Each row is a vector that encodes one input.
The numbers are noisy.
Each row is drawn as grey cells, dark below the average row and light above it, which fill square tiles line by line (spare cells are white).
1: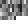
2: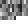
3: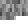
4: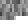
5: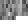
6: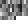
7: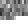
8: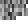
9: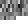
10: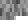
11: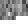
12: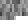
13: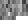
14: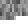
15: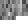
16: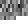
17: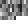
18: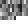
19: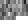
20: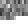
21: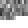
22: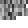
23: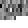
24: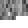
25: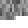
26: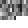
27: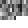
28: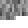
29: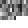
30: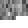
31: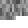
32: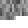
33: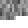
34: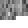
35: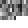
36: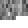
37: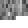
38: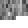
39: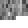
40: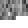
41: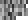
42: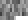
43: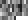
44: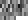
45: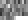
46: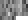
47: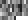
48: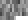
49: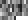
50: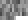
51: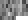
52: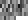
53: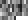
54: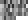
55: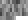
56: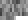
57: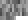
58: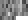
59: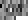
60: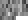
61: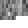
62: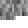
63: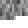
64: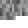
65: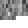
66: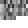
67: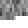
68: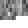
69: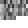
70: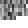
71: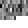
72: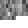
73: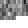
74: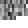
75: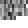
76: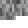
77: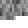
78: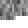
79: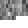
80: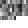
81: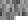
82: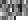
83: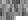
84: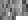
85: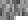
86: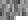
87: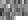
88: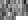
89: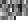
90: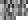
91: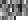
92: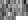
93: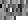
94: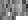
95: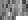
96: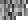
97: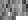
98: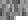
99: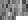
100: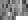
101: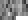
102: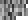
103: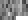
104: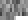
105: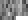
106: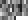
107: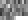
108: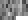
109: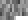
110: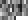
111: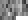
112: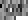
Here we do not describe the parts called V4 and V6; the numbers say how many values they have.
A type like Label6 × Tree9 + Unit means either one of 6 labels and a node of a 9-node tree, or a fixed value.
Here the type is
Bool × (Unit + V4 × V6) + Line5.
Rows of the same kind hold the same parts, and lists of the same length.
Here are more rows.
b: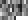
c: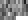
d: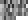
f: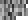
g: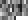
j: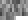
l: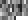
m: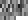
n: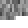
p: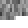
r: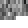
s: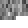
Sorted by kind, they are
b, d, f, g, l, m
c, r
j, n, p, s

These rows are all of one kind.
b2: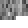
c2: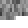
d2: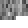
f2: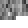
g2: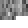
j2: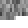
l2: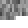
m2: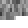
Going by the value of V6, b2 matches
d2 and l2.
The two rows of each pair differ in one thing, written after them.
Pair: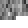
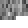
the value of V6
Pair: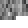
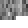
the value of V6
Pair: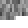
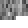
the true/false value
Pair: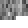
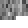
the value of V4
